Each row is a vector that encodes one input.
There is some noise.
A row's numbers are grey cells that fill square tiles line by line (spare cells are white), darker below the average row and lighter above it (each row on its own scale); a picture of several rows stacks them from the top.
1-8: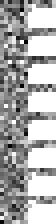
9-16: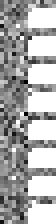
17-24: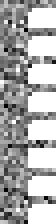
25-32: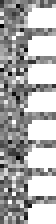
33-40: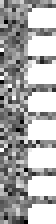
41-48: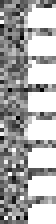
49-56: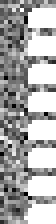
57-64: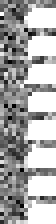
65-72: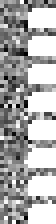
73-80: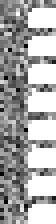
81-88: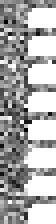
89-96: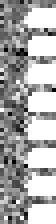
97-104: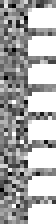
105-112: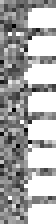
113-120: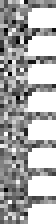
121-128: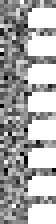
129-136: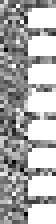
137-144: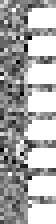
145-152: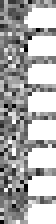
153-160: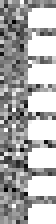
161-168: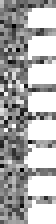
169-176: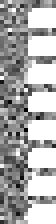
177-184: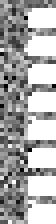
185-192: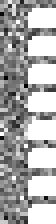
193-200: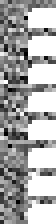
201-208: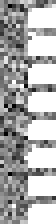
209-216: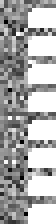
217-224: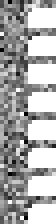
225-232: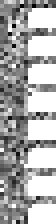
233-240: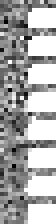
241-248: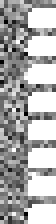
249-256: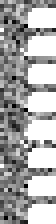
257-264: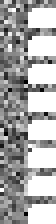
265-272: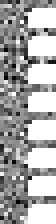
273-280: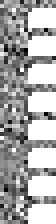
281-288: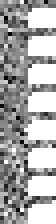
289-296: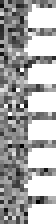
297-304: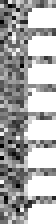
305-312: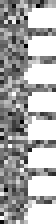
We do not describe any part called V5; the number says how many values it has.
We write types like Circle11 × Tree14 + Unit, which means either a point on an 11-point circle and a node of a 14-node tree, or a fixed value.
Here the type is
Bool × Tree11 + Line7 × (Line7 + V5).
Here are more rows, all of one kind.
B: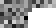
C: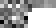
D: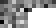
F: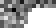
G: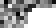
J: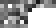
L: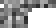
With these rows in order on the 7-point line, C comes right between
B and J.
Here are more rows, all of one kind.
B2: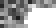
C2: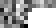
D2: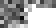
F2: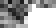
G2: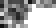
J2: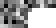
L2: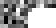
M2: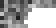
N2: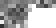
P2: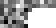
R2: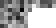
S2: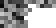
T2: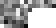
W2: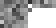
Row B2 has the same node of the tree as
C2, G2, M2 and P2.
